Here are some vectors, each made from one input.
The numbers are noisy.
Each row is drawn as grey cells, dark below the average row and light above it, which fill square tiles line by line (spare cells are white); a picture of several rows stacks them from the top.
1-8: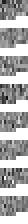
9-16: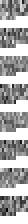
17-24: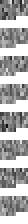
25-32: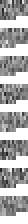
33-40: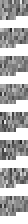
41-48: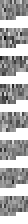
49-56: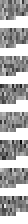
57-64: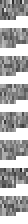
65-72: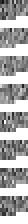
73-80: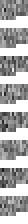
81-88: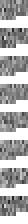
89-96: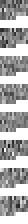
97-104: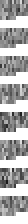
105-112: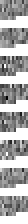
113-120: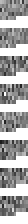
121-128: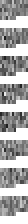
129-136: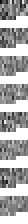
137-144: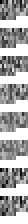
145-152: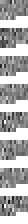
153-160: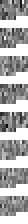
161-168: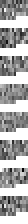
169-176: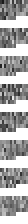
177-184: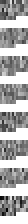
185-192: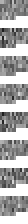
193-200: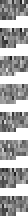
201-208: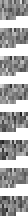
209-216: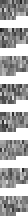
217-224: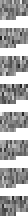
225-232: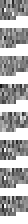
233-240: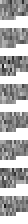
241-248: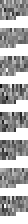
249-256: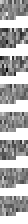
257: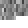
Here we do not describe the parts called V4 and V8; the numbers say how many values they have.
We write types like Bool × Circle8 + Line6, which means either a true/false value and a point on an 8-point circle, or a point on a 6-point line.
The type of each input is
Bool × (Line5 + V8) + Line6 × V4.
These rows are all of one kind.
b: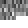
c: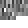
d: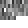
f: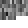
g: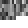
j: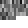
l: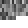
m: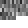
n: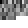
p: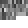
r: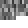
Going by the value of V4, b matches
n and p.
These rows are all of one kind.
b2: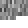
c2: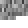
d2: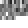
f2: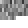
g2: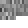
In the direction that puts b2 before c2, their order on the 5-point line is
d2, g2, b2, f2, c2.
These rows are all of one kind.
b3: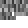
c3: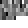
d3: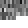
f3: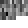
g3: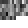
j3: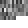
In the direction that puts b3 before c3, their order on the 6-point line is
b3, c3, d3, j3, f3, g3.
